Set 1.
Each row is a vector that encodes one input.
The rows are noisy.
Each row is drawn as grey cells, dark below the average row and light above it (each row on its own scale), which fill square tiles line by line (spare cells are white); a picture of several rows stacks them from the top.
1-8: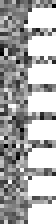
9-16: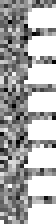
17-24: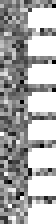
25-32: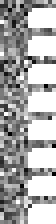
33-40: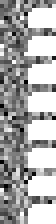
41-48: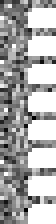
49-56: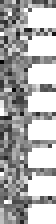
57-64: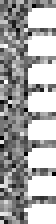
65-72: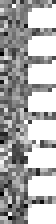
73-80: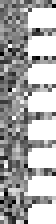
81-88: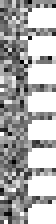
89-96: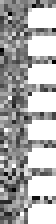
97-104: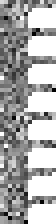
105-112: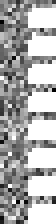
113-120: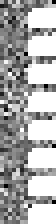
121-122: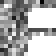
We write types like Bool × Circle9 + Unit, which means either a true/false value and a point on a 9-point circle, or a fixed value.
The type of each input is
(Bool × Bool × Bool + Line9) × Line9.
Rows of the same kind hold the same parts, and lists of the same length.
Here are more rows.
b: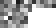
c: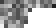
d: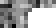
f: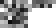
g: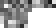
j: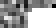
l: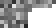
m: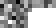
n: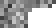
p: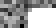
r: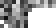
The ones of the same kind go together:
b, c, g, j, m, p
d, f, l, n, r

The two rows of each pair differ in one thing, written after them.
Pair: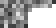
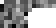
the place on the 9-point line
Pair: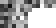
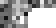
one of the three true/false values
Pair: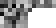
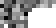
one of the three true/false values
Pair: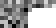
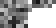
the place on the 9-point line
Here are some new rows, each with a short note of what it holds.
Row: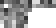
a point on each of two 9-point lines
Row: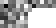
a point on a 9-point line and three true/false values
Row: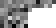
a point on a 9-point line and three true/false values
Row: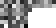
a point on a 9-point line and three true/false values
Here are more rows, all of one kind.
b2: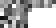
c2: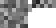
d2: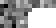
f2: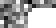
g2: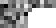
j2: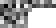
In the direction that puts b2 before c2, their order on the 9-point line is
f2, g2, j2, d2, b2, c2.
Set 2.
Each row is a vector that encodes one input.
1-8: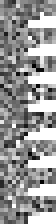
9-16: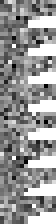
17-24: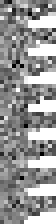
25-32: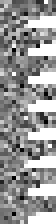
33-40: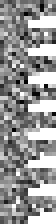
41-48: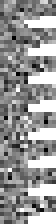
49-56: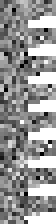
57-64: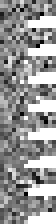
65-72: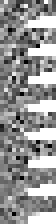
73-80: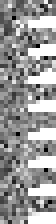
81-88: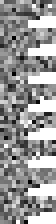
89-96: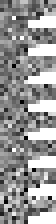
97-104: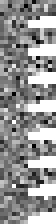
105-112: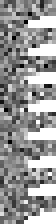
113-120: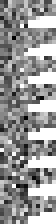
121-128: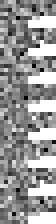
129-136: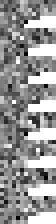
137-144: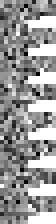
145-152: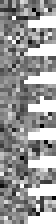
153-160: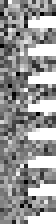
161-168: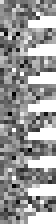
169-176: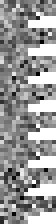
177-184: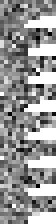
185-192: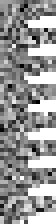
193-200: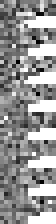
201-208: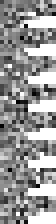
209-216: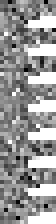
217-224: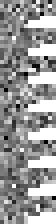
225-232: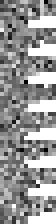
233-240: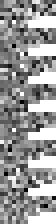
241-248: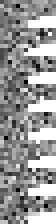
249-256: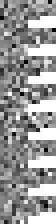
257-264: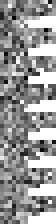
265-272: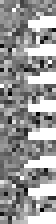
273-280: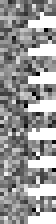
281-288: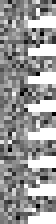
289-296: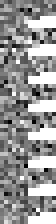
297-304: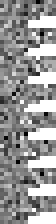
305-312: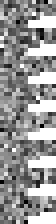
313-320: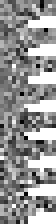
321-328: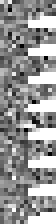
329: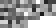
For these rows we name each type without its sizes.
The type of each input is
List(Line).
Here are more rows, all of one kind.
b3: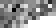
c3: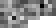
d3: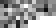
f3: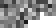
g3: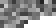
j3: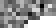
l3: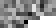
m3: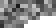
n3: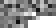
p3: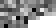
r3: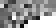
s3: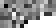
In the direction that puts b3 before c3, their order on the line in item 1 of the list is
p3, n3, f3, d3, b3, m3, g3, c3, j3, l3, s3, r3.
